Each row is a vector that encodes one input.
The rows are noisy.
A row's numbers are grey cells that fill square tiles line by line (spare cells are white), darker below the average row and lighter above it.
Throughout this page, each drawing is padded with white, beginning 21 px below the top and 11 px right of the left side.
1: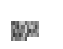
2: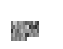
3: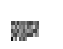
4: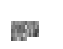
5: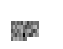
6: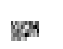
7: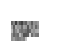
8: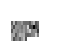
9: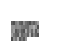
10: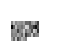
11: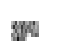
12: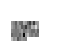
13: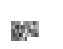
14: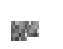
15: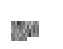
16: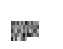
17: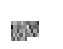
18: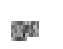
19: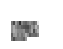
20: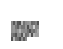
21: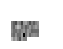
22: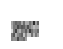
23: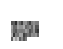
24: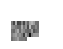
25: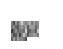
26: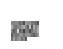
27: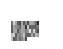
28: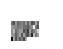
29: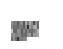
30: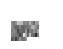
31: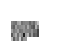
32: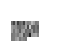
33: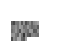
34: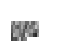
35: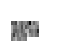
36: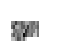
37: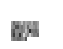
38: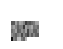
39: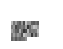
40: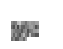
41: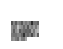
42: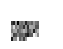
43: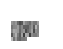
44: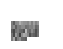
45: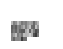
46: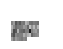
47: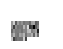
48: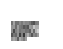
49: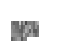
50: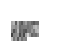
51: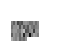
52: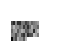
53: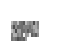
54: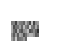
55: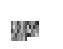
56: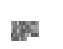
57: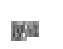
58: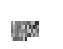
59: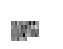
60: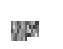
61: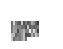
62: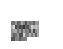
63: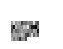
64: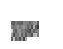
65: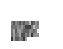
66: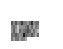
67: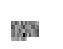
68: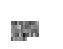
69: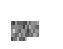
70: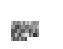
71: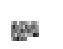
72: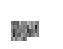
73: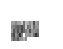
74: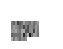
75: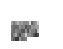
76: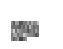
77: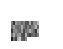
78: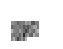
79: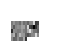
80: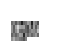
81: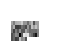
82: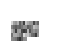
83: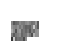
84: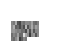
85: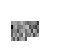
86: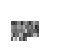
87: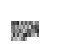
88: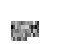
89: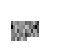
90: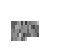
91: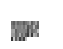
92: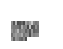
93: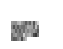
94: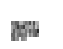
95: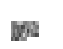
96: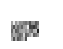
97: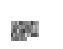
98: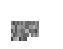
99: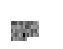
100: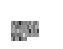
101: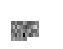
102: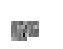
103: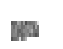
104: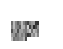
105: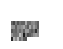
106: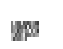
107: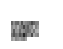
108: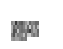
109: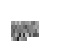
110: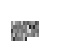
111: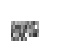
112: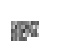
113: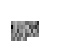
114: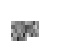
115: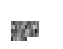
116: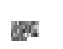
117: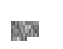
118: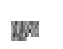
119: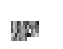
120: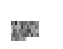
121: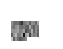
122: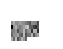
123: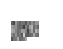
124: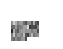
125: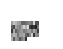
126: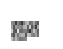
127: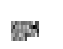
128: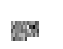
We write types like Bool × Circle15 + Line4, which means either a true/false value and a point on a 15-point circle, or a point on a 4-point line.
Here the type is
Label6 × (Label6 + Line4) + Line5.
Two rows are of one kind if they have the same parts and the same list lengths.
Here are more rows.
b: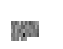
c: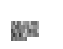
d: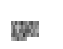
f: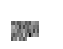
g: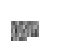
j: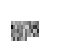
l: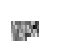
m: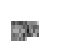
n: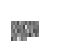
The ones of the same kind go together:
b, d, g, m
c, f, n
j, l

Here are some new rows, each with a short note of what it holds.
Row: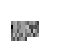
a point on a 5-point line
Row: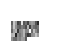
a point on a 5-point line
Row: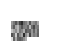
one of 6 labels and a point on a 4-point line
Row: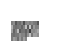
two labels (each one of 6)
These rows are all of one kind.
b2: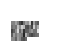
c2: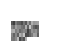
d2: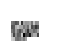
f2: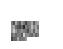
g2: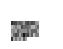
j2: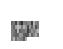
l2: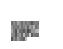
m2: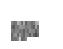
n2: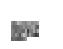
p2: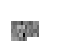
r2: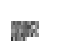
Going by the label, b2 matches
j2 and l2.
